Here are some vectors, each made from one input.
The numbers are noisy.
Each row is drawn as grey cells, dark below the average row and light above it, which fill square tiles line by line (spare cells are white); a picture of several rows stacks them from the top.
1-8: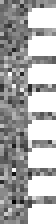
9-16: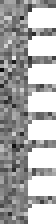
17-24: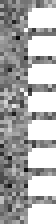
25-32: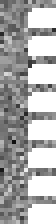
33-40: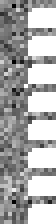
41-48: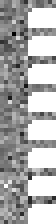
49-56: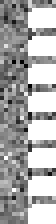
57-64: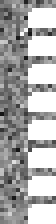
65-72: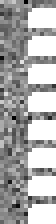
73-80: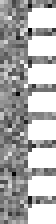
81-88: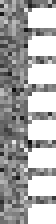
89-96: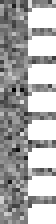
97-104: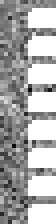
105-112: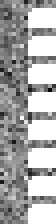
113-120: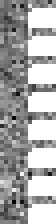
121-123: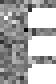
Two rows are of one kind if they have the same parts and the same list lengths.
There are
2 kinds of row.
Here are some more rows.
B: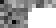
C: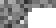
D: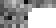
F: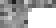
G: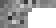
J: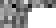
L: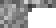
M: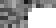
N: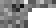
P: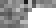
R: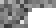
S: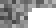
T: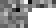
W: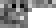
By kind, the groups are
B, C, D, G, M, P, R, S, W
F, J, L, N, T

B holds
two labels (each one of 5) and a point on a 6-point line.
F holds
three labels (each one of 5).
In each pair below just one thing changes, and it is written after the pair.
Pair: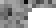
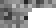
one of the two labels
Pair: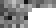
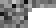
one of the two labels
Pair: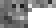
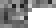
one of the two labels
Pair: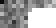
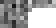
one of the two labels
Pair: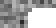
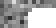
the place on the 6-point line
